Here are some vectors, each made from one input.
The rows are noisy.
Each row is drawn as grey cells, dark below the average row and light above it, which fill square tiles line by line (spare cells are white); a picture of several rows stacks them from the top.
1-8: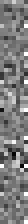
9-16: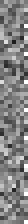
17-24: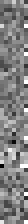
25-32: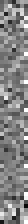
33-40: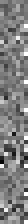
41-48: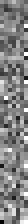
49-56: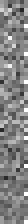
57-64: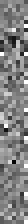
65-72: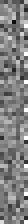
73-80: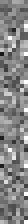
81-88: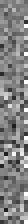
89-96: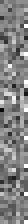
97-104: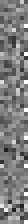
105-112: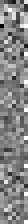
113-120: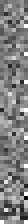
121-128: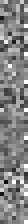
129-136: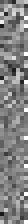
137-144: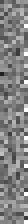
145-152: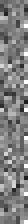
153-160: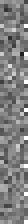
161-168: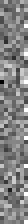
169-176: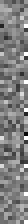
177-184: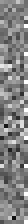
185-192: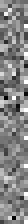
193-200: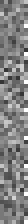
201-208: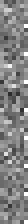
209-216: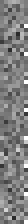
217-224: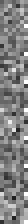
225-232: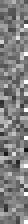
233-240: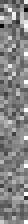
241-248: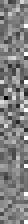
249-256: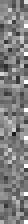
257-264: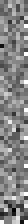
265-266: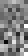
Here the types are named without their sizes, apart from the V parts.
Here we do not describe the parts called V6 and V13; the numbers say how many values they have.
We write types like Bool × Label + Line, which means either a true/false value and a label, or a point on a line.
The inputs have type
Bool × (Line + V6) + V13.
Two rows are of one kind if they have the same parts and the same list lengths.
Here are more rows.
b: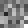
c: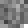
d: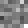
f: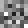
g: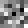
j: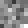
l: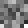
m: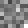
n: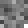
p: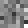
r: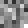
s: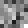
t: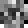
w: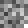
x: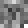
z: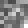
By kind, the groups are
b, c, l, n, t, x
d, m, p, w, z
f, g, j, r, s

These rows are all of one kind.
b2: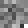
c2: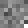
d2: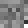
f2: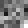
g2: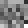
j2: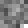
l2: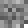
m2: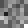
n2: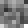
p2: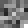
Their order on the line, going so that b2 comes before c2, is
b2, l2, g2, n2, d2, m2, c2, j2, p2, f2.
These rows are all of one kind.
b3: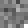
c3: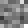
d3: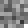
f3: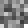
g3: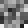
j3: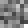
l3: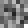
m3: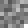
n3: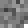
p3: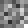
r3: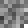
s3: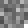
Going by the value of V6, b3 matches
j3, l3 and n3.
